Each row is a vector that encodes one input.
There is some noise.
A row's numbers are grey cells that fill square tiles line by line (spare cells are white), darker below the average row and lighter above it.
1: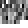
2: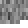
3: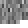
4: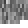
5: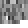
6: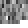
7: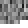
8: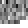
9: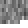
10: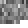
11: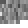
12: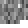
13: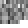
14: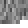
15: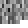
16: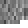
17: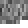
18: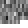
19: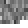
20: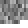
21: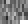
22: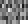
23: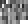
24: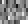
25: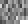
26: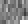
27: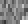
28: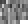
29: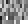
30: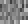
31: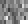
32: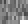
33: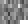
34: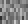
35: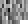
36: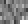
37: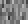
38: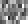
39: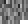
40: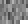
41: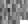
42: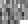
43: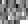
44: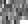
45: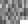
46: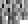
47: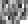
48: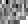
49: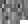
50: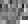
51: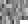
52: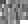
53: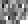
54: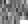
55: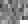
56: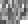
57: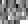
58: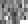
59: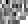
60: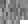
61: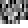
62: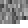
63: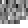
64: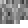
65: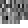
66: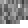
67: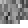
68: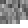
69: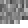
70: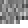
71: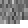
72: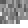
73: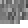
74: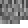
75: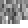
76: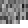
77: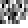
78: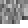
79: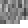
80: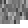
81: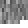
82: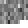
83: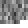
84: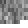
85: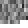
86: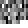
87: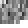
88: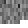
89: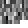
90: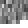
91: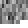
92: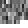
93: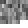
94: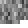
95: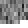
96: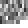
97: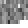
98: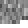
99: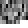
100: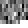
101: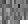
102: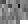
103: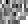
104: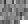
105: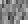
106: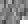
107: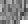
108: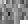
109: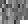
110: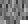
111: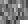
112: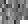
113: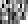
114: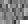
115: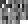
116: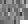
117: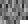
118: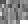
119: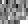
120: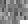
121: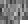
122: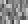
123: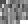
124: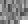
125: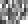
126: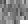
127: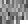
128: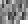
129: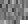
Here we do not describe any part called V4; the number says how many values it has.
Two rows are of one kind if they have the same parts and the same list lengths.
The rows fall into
4 kinds.
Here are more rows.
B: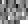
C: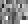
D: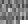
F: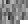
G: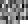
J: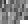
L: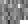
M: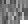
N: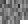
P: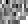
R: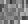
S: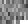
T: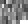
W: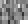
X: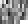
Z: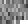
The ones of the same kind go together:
B, P
C, M, N, R
D, G, S, T, Z
F, J, L, W, X

